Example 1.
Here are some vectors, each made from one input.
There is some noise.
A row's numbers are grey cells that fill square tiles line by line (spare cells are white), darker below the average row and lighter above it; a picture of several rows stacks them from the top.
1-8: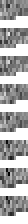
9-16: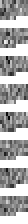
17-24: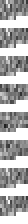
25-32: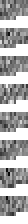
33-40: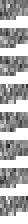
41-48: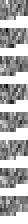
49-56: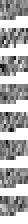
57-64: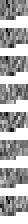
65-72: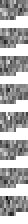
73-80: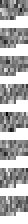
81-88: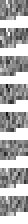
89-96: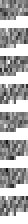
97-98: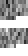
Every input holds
three true/false values.
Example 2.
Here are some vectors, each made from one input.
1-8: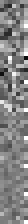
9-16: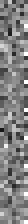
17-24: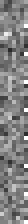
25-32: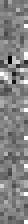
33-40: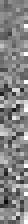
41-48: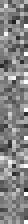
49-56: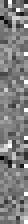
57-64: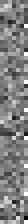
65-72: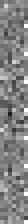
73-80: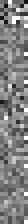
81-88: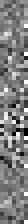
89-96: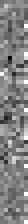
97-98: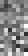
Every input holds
a node of a 7-node tree.
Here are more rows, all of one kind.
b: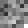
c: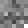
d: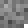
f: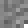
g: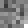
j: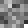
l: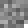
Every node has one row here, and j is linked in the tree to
b and f.
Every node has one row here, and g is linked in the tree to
c and f.
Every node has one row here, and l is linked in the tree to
d.
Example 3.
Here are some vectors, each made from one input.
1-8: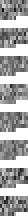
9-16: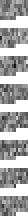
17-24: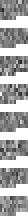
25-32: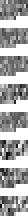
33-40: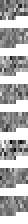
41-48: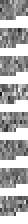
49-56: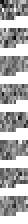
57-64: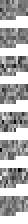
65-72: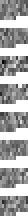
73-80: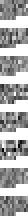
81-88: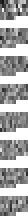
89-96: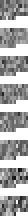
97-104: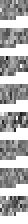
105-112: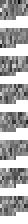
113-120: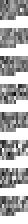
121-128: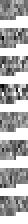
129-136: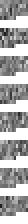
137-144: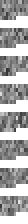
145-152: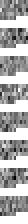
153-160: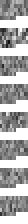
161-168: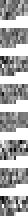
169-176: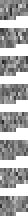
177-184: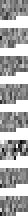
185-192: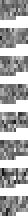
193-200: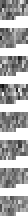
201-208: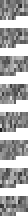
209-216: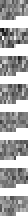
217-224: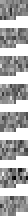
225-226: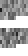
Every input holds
one of 11 labels.
